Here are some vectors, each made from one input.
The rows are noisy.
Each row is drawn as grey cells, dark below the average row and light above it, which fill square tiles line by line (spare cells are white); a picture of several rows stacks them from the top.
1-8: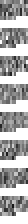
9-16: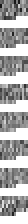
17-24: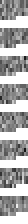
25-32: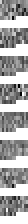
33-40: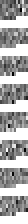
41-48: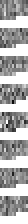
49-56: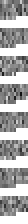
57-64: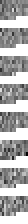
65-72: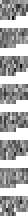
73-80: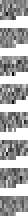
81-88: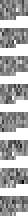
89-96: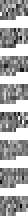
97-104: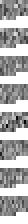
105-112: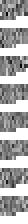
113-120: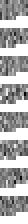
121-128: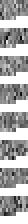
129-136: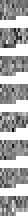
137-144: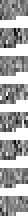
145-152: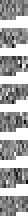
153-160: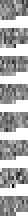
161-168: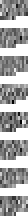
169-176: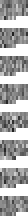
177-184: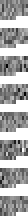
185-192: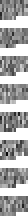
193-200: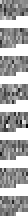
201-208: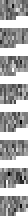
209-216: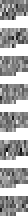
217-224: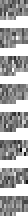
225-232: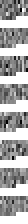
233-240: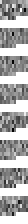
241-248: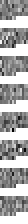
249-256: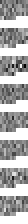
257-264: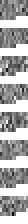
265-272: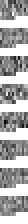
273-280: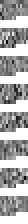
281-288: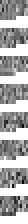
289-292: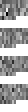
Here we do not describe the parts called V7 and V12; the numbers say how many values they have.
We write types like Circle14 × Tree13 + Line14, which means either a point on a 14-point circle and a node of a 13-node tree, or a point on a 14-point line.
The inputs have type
List3(Line5) + V7 × V12.
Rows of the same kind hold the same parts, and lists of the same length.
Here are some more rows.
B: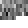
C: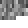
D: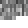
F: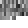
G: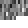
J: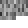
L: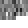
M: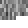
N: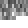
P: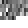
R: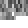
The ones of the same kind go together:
B, G
C, D, J, M
F, P
L
N, R

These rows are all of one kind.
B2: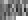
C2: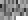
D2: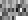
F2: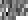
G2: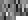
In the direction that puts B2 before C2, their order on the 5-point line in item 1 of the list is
G2, B2, C2, D2, F2.
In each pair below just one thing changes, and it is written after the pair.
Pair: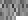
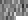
the value of V12
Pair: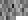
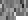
the value of V7
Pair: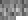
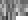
the value of V7
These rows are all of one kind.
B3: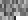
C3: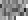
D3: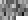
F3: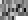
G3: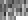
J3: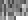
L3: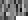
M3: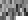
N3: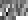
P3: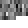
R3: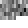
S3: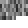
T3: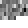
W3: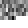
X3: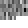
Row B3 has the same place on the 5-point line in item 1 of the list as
C3, D3, R3 and T3.
